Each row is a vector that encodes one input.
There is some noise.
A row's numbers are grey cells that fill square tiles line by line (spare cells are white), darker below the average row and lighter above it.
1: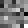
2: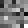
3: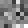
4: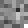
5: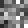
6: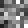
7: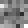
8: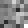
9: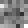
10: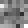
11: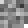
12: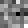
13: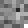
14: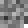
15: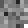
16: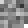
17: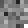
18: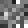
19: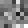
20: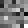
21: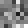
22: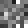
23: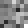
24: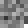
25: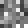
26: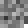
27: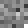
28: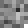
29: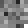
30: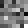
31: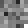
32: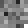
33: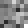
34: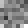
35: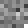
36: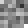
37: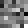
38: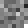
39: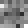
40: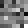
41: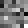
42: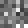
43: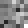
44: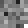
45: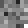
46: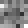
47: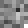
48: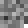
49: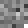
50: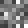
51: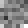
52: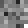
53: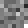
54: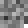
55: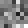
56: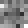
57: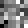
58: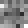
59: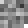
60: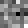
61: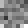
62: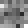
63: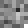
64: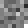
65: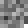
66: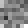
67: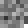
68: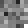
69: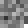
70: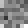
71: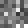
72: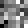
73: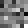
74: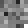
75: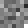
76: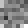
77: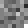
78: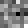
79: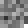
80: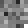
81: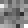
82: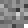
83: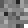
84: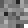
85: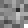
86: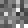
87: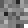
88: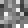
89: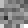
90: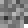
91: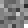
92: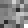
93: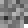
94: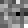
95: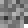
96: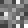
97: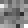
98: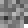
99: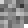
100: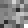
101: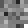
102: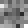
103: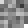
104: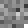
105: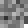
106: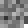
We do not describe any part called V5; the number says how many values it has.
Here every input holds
a true/false value, together with either a point on a 4-point line, or a value of V5.
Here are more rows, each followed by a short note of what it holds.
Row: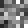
a point on a 4-point line and a true/false value
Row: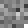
a point on a 4-point line and a true/false value
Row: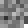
a true/false value and a value of V5
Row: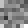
a true/false value and a value of V5
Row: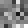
a true/false value and a value of V5
